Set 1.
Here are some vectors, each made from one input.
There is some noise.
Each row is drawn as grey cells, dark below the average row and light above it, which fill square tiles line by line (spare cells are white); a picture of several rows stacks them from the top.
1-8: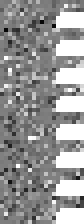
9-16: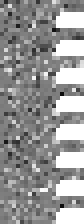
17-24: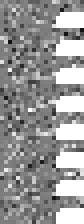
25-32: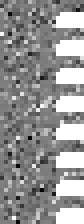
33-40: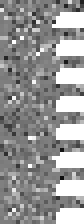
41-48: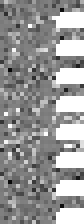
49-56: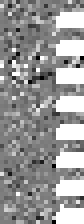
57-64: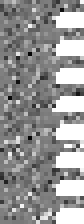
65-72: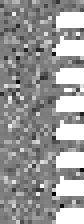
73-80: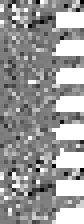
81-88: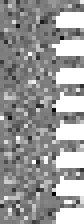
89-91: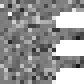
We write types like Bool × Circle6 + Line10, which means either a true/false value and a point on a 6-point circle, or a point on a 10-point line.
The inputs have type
Label8 × Tree12 + Unit.
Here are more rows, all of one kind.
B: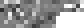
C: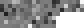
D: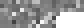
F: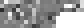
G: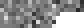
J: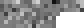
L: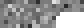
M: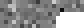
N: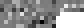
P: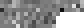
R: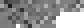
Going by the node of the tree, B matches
C, J, N and P.
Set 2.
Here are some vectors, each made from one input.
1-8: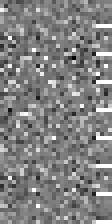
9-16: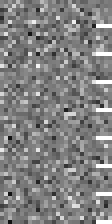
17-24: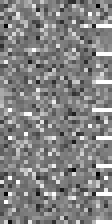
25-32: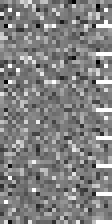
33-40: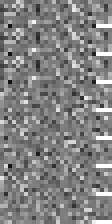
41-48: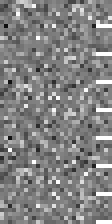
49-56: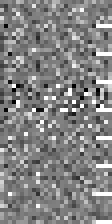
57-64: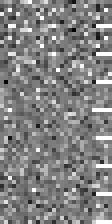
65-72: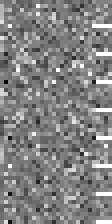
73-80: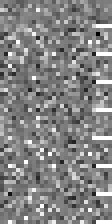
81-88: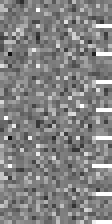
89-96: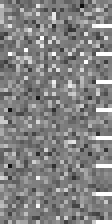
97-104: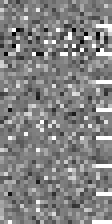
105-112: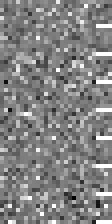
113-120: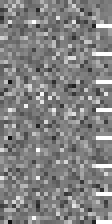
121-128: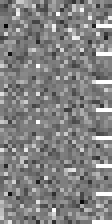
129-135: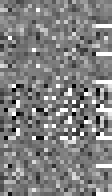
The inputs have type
List2(Line8).
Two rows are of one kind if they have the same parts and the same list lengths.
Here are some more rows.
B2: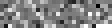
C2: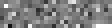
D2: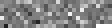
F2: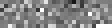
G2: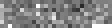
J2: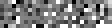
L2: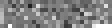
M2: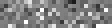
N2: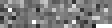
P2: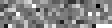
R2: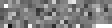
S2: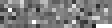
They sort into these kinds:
B2, D2, F2, G2, L2, M2, P2
C2, N2, R2, S2
J2

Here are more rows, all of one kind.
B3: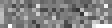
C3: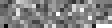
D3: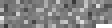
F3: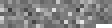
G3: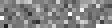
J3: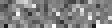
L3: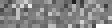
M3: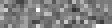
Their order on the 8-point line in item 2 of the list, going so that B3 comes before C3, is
L3, D3, F3, M3, G3, B3, J3, C3.
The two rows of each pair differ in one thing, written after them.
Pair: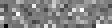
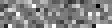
the place on the 8-point line in item 1 of the list
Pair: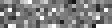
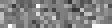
the place on the 8-point line in item 1 of the list
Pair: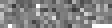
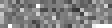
the place on the 8-point line in item 2 of the list
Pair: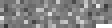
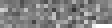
the place on the 8-point line in item 1 of the list
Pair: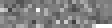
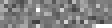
the place on the 8-point line in item 2 of the list
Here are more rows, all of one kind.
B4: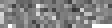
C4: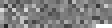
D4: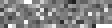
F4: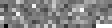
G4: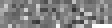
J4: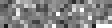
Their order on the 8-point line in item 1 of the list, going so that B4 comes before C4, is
B4, G4, C4, F4, J4, D4.
